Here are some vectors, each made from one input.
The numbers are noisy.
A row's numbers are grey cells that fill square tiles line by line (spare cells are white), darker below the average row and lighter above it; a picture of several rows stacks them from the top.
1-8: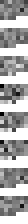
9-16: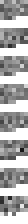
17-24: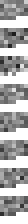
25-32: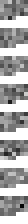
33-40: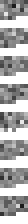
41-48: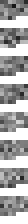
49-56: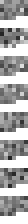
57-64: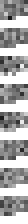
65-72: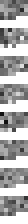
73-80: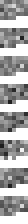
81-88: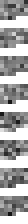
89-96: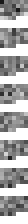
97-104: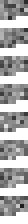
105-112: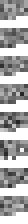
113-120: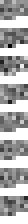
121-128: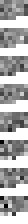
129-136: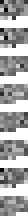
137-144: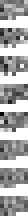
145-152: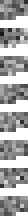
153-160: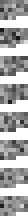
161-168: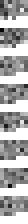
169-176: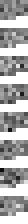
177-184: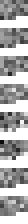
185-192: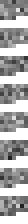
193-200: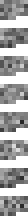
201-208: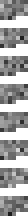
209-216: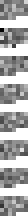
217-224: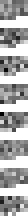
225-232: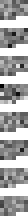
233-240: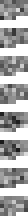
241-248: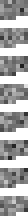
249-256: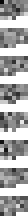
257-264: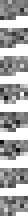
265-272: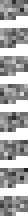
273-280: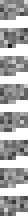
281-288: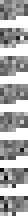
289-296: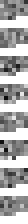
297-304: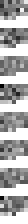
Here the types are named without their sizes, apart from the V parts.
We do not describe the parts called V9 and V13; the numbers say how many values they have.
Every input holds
a true/false value, together with either a point on a line, or a value of V9 and a value of V13.
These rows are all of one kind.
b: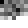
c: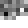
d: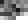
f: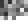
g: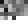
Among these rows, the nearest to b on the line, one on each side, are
d and f.
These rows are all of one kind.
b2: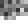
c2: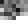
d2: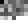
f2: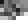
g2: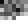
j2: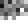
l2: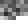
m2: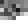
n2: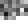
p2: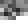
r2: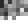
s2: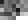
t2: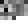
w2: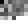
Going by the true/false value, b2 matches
j2, n2 and r2.
